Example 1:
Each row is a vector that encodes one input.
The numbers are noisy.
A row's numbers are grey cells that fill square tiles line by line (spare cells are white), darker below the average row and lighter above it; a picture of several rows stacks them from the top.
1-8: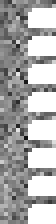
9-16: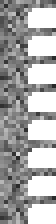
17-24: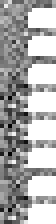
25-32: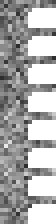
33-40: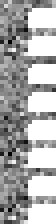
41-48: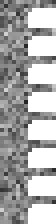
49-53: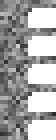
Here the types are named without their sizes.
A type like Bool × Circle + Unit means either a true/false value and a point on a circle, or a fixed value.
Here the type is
List(Line).
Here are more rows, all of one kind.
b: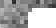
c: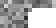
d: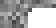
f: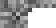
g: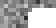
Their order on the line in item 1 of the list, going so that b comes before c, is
f, d, b, g, c.
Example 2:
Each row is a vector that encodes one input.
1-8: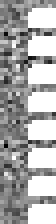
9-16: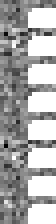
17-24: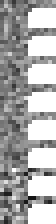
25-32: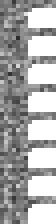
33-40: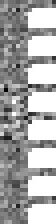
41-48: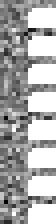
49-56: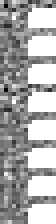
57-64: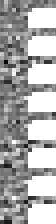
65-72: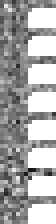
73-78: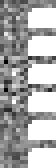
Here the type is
Line5 + Line10.
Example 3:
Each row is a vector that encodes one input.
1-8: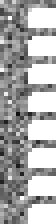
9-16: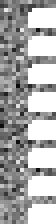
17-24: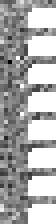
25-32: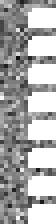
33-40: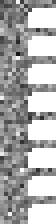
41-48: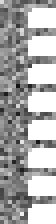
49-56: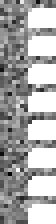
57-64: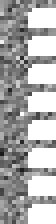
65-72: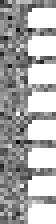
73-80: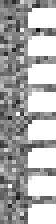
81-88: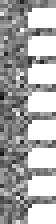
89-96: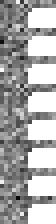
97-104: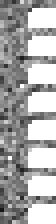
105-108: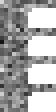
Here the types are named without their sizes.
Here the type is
Line × (Tree + Unit).
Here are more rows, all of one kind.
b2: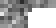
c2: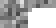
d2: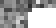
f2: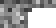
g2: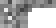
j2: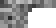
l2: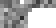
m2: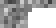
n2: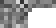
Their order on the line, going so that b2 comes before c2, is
d2, f2, b2, c2, g2, m2, l2, j2, n2.
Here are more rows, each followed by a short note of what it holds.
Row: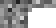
a point on a line and a node of a tree
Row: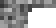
a point on a line and a node of a tree
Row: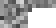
a point on a line and a node of a tree
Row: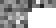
a point on a line and a node of a tree
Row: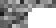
a point on a line
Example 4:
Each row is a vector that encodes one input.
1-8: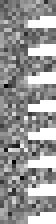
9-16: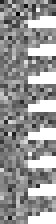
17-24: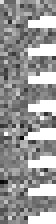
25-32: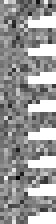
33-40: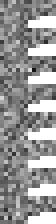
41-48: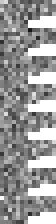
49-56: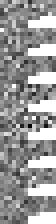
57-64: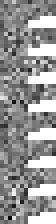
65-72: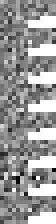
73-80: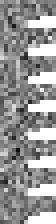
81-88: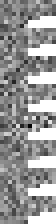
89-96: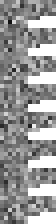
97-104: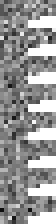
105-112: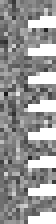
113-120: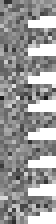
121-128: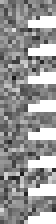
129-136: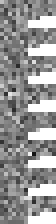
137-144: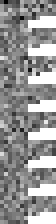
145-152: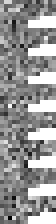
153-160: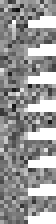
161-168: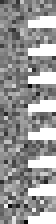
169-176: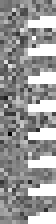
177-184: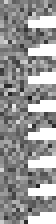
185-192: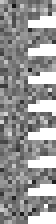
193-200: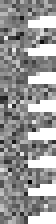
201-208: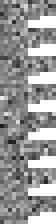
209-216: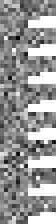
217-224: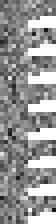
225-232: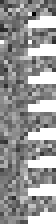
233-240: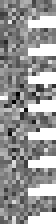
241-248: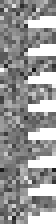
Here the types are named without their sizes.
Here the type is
Label × Label.
